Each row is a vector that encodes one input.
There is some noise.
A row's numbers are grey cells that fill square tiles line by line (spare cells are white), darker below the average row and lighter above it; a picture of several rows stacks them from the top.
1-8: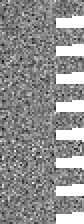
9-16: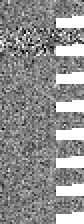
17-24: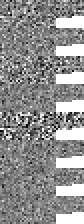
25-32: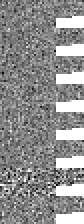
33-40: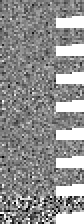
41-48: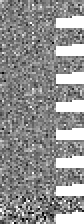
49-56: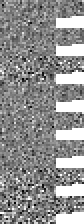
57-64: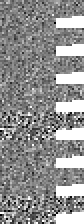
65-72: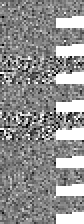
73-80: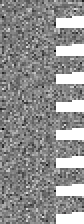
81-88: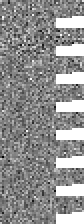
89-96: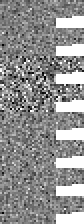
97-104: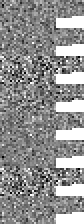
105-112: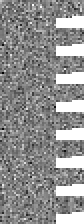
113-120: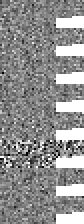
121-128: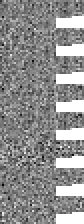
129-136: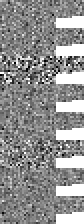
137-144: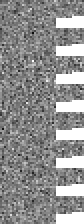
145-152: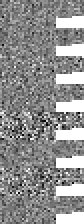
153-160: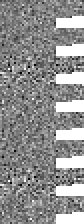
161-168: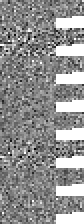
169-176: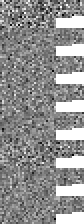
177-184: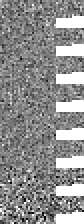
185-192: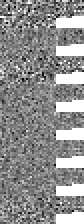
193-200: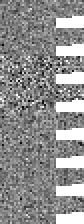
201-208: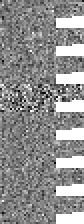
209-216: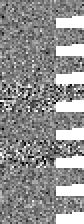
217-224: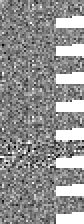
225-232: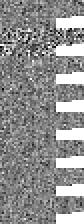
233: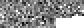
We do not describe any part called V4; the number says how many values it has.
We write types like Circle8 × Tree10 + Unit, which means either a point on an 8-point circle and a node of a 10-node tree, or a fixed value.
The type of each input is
Bool × List2(V4) × Tree8 + Tree9.
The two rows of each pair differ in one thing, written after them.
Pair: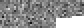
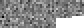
the node of the tree
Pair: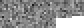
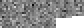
the node of the tree
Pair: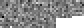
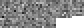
the node of the tree
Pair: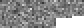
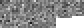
the true/false value
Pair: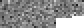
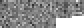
the true/false value
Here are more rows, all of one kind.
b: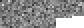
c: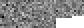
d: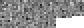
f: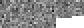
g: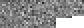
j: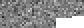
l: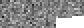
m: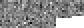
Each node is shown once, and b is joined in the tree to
j and l.
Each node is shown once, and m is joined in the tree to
f.
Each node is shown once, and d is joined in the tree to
g and j.
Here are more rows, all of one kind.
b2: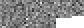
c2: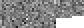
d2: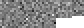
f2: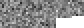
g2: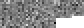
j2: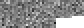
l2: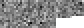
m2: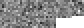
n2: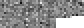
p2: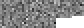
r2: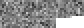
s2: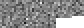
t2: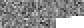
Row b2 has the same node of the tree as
j2, n2 and s2.
